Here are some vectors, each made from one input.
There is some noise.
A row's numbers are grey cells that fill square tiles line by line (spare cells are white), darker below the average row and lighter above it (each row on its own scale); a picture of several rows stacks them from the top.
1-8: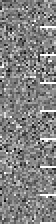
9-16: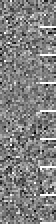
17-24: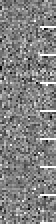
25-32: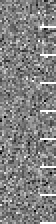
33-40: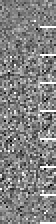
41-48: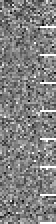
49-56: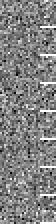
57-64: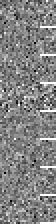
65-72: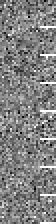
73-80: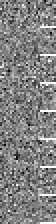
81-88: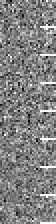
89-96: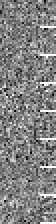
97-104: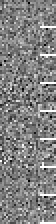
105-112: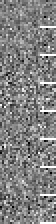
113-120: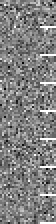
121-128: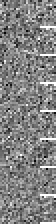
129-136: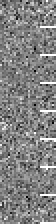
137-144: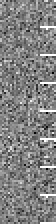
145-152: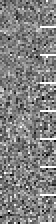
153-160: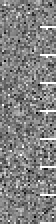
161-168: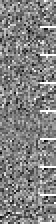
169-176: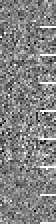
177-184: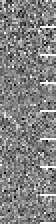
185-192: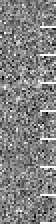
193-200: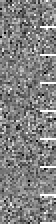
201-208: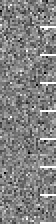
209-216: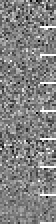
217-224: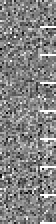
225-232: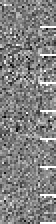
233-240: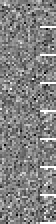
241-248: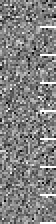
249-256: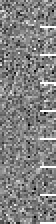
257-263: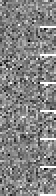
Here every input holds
a point on a 9-point line, together with either one of 8 labels, or a point on a 9-point line.
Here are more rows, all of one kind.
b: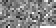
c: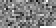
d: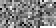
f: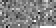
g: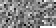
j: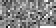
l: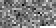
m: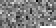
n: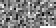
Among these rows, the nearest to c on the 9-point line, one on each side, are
g and j.
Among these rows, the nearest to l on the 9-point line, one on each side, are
f and m.
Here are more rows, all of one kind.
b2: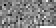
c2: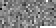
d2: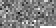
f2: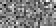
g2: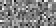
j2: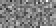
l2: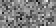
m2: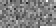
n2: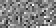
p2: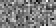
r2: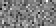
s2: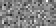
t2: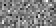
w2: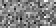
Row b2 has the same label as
c2, r2, s2 and t2.
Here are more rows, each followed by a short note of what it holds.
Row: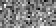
a point on each of two 9-point lines
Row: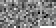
a point on each of two 9-point lines
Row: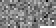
a point on each of two 9-point lines
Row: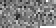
one of 8 labels and a point on a 9-point line
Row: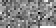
one of 8 labels and a point on a 9-point line
